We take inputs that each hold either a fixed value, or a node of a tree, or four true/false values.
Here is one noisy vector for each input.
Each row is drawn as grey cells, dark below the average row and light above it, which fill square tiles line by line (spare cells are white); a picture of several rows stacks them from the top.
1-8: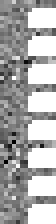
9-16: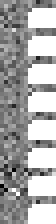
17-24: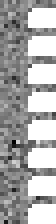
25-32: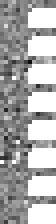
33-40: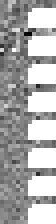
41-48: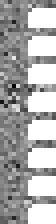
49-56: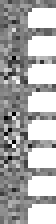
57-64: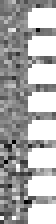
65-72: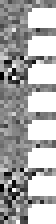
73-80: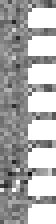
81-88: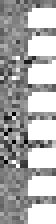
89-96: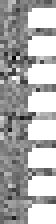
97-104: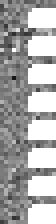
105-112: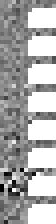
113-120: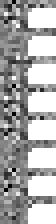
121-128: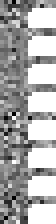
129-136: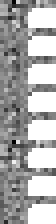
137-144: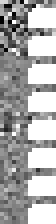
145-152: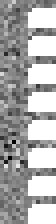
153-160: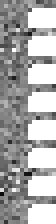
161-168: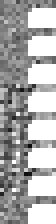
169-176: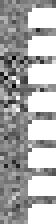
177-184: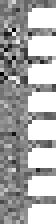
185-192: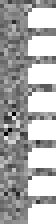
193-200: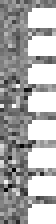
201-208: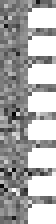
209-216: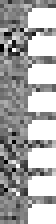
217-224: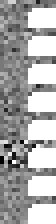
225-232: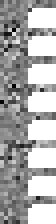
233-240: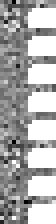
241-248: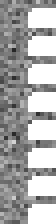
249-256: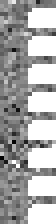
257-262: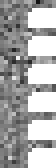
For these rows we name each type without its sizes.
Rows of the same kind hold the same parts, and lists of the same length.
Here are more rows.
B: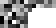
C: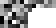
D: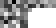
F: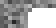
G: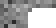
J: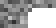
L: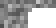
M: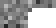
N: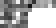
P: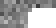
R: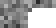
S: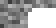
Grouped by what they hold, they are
B, C
D, N
F, G, J, L, M, P, R, S

